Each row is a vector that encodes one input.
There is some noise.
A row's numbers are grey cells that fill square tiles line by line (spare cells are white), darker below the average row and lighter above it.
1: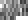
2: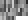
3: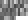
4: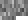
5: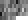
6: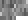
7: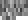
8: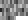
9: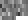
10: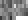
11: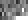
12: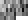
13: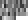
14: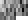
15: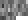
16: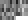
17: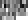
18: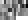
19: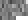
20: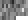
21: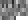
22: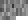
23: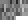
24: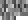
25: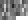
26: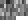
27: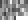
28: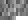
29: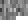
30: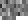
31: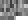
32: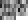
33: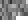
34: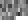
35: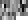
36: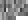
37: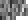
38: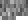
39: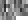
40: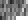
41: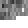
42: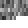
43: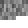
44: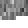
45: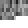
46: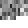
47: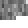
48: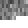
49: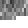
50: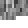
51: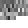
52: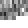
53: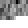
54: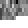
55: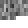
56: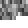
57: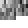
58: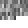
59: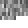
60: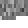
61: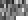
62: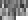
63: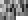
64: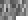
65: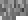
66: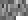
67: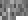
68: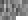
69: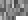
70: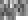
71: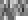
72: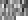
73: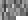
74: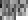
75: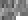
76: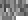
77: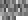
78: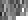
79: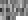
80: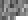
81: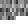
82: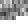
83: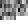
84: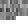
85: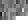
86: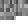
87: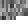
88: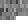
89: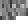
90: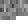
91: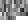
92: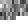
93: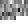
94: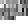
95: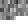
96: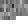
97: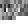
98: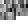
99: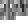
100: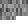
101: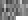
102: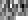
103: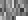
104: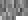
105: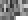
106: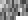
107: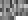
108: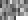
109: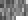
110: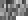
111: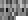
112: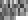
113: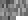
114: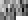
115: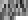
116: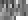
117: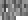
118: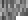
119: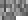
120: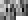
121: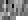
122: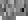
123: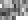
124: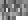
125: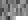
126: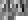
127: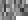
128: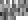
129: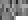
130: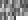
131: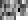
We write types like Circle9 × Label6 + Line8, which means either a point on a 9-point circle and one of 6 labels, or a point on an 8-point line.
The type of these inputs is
Bool × Bool × Bool + List2(Line4 + Line5).
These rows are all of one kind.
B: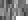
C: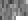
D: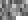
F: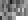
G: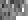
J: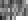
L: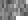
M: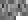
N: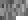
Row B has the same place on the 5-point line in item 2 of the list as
D and M.
